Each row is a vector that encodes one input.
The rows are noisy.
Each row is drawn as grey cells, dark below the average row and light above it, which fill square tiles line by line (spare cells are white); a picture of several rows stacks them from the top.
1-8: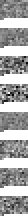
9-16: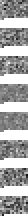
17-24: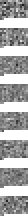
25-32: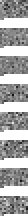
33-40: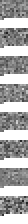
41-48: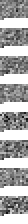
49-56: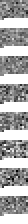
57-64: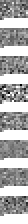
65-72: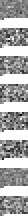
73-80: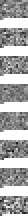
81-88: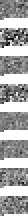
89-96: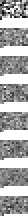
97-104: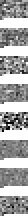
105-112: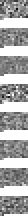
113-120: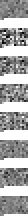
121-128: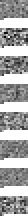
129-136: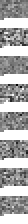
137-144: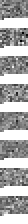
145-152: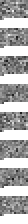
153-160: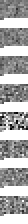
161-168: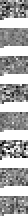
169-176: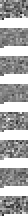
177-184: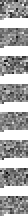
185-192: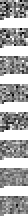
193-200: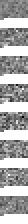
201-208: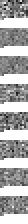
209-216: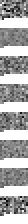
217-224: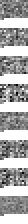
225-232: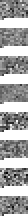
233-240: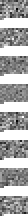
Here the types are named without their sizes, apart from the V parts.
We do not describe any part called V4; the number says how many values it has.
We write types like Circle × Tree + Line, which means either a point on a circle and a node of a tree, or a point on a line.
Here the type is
Bool × Bool × Bool + Label × List(V4).
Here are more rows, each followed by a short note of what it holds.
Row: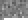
a label, together with a list of one item
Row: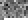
a label, together with the empty list
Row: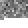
a label, together with the empty list
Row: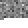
three true/false values
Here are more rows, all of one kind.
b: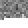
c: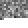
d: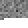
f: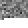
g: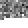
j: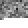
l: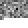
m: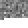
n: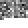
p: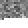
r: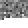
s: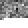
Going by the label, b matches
g, l, m and r.
